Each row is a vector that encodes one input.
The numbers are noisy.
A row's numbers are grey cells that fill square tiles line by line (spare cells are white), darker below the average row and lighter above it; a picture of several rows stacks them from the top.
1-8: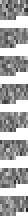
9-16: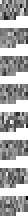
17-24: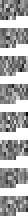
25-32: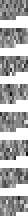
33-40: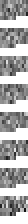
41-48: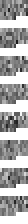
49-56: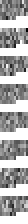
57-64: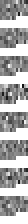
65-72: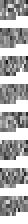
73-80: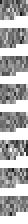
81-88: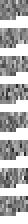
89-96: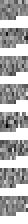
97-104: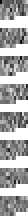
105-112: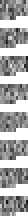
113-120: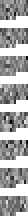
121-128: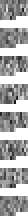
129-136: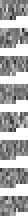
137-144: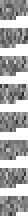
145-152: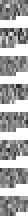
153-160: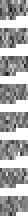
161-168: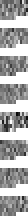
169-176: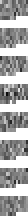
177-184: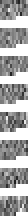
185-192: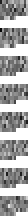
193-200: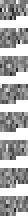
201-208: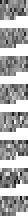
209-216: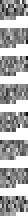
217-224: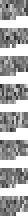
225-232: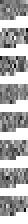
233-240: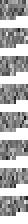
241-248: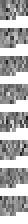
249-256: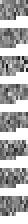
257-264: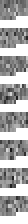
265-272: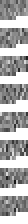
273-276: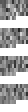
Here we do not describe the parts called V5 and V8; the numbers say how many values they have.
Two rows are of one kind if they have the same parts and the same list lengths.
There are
4 kinds of row.
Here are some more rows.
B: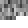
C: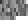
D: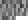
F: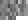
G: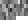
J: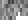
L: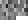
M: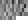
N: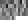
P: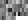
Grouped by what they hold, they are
B, C, F, J
D, G, L, N
M
P

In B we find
a point on a 9-point line and a node of a 9-node tree.
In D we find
a point on a 9-point line and a value of V8.
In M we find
a node of a 9-node tree and a value of V5.
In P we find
a value of V5 and a value of V8.
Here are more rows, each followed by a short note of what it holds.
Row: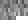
a point on a 9-point line and a node of a 9-node tree
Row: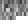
a point on a 9-point line and a node of a 9-node tree
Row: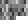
a node of a 9-node tree and a value of V5
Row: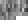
a point on a 9-point line and a value of V8
